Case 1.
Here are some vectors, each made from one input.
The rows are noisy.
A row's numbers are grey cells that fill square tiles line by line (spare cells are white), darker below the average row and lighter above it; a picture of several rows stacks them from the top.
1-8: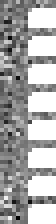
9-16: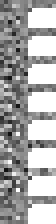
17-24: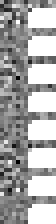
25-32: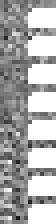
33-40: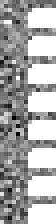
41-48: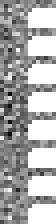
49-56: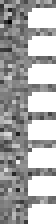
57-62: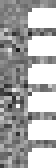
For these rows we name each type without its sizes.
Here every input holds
a point on a line.
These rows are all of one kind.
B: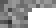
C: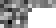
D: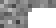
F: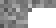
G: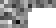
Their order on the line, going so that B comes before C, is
G, D, F, B, C.
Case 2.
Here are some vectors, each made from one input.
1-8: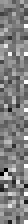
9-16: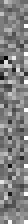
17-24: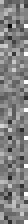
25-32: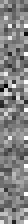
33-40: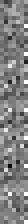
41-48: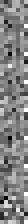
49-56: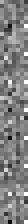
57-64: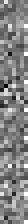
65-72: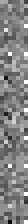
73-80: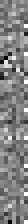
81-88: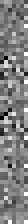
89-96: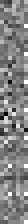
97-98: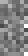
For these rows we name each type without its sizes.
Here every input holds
either a fixed value, or a node of a tree.
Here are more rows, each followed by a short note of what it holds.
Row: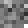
a node of a tree
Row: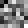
a fixed value
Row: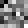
a fixed value
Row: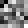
a fixed value
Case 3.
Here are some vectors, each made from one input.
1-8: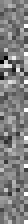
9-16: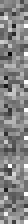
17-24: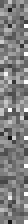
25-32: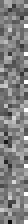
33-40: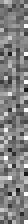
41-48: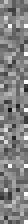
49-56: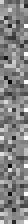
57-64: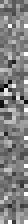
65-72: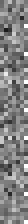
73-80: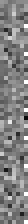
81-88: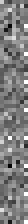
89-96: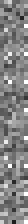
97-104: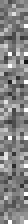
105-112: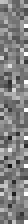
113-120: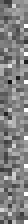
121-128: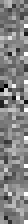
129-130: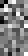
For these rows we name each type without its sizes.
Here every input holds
either a fixed value, or a node of a tree.
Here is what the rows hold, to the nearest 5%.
About 5% of them hold a fixed value. The rest hold a node of a tree.
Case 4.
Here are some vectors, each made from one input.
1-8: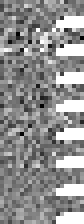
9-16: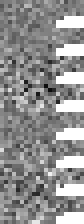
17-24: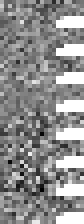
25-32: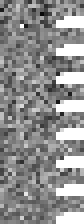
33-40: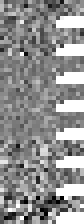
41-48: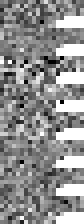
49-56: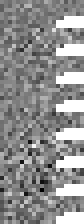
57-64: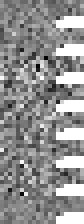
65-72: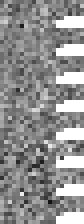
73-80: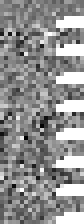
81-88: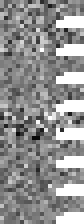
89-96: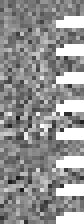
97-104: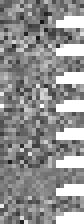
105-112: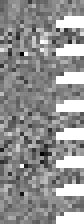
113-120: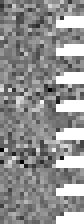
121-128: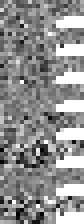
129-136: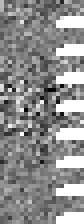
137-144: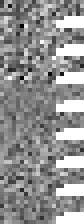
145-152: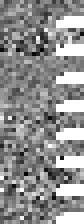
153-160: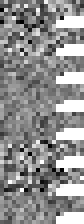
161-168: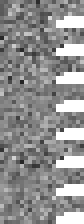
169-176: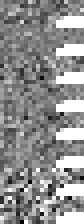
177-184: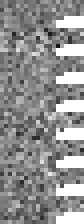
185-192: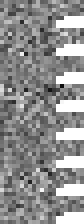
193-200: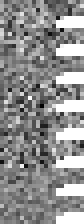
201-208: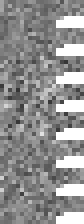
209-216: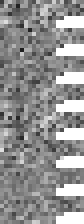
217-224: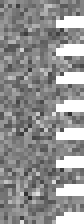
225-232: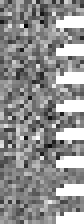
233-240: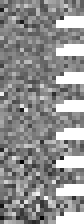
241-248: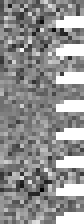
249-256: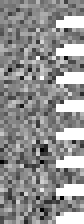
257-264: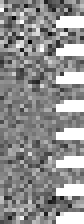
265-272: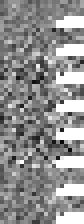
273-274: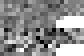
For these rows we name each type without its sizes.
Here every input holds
a node of a tree.
